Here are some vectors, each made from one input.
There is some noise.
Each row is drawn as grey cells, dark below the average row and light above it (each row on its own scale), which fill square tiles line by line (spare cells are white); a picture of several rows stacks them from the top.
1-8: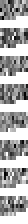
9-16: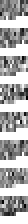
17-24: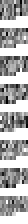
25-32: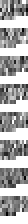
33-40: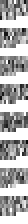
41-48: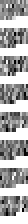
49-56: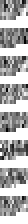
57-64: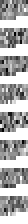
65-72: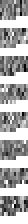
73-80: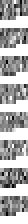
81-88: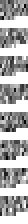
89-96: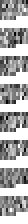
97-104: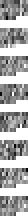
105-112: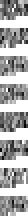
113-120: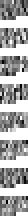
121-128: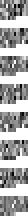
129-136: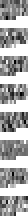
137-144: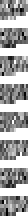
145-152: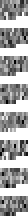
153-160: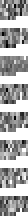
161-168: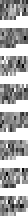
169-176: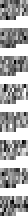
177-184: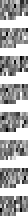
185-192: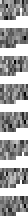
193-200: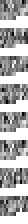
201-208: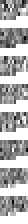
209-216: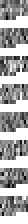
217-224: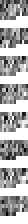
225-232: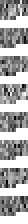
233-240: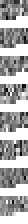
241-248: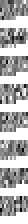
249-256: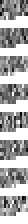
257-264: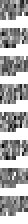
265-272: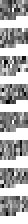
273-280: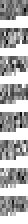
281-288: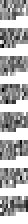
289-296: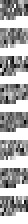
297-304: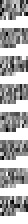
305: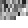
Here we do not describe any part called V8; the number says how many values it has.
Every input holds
either a point on a 4-point line and a point on a 6-point line, or four true/false values, or a value of V8.
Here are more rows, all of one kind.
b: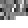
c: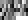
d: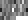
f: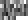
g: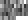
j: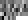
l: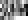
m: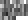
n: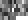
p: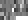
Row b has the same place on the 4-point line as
f, j, m and p.
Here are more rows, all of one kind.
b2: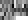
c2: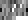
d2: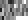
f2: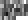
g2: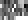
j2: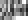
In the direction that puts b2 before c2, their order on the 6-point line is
j2, b2, d2, c2, g2, f2.
